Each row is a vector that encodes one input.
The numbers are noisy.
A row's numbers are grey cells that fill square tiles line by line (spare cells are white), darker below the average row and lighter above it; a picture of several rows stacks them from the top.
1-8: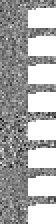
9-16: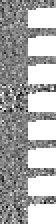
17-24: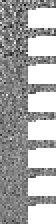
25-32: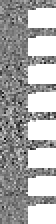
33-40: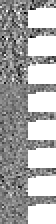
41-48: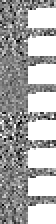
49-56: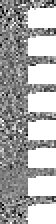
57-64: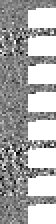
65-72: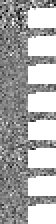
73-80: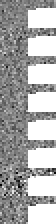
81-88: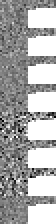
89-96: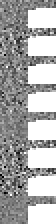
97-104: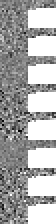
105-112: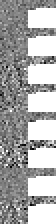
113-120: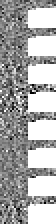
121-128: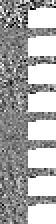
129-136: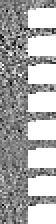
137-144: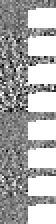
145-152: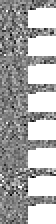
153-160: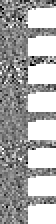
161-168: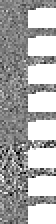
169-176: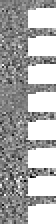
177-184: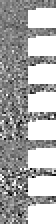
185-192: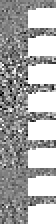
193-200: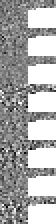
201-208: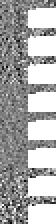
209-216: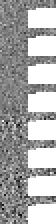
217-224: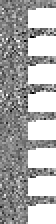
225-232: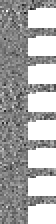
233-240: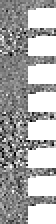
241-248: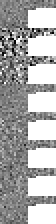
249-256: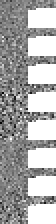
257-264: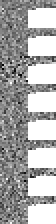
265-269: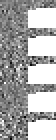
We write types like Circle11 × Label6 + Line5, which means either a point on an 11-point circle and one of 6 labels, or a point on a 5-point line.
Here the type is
Circle10 × (Circle10 × Circle10 + Unit) + List2(Line9).
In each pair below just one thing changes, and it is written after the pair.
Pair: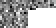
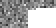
the place on the 9-point line in item 2 of the list
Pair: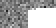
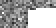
the place on the 9-point line in item 2 of the list
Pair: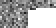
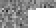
the place on the 9-point line in item 1 of the list
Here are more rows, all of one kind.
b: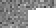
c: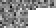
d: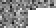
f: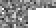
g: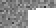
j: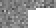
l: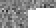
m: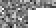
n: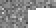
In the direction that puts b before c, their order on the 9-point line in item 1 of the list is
g, n, f, b, d, m, c, l, j.
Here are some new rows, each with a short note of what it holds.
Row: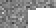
a list of two items
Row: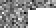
a list of two items
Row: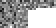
a list of one item
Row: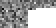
a point on each of three 10-point circles
